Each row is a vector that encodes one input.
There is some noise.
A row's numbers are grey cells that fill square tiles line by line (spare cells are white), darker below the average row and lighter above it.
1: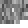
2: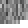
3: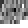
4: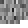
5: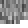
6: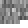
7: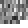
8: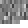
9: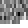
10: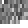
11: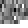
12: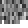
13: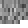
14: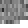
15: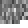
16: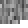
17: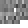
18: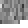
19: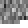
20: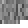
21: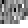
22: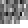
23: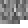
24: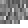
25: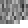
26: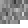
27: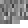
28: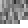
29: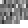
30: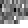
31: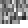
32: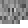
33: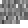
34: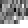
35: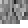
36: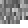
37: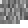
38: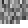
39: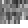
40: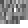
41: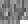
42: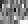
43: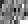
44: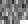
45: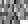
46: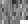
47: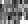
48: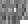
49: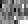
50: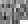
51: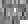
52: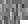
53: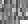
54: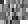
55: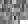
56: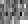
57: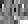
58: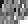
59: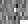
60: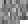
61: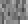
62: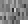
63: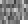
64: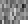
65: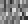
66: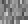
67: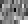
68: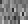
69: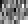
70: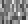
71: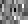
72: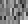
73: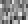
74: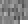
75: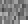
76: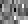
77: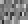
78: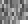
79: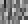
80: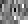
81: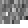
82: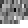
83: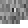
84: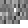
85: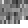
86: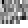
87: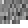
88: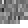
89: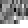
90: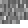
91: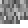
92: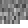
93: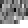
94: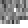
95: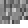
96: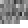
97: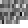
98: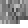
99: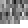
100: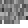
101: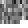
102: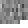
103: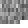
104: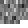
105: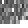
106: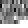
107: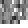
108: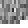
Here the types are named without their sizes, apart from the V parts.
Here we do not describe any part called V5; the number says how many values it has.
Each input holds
a label and a value of V5, together with a list of points on a line.
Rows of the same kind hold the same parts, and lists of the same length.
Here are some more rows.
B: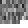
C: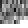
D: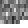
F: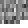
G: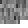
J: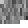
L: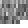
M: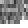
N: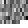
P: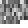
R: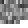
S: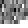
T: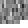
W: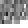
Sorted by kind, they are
B, N, T
C, S
D, F, G, L, R
J, M, P, W

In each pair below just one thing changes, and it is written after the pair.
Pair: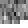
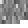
the value of V5
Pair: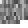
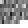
the place on the line in item 1 of the list
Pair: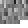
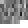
the place on the line in item 1 of the list
